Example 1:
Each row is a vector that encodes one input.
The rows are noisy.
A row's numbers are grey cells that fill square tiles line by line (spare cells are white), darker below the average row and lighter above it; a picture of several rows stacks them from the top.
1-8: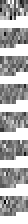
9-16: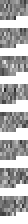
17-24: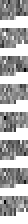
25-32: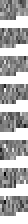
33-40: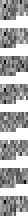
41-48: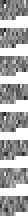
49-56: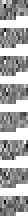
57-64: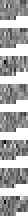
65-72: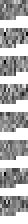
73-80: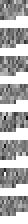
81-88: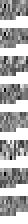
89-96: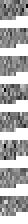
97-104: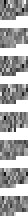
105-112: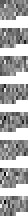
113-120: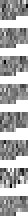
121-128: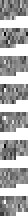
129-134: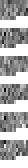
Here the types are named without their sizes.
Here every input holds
a list of points on a line.
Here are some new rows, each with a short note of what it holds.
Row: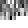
the empty list
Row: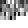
the empty list
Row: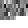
a list of two items
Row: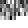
the empty list
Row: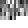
the empty list
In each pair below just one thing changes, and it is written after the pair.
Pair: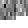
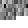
the place on the line in item 1 of the list
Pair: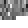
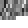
the place on the line in item 2 of the list
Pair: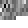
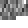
the place on the line in item 1 of the list
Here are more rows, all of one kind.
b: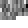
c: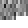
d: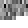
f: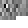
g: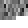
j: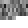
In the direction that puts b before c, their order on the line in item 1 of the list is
b, f, j, g, d, c.
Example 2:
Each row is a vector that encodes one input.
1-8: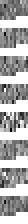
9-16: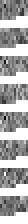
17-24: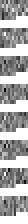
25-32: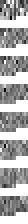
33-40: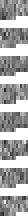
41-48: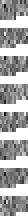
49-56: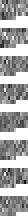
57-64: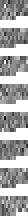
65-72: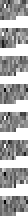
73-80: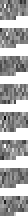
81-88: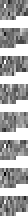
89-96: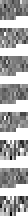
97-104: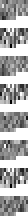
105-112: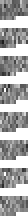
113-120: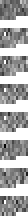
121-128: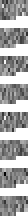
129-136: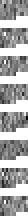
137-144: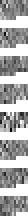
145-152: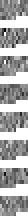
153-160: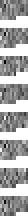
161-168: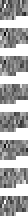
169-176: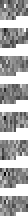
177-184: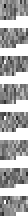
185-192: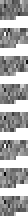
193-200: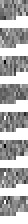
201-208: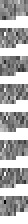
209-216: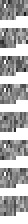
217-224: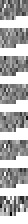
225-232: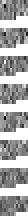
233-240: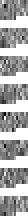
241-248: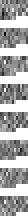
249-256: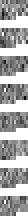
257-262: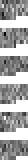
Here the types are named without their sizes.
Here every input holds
a list of points on a line.
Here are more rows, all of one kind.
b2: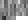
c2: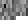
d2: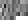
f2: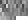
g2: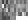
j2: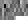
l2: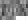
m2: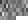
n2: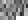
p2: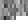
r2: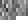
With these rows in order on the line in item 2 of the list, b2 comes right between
c2 and d2.
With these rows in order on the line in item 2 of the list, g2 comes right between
m2 and p2.
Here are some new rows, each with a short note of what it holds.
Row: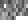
a list of one item
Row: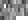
a list of one item
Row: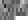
a list of two items
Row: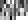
the empty list
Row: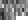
a list of two items
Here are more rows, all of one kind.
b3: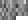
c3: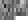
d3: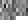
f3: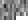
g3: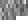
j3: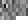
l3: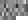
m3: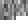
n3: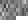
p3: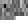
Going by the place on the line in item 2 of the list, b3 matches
m3 and p3.
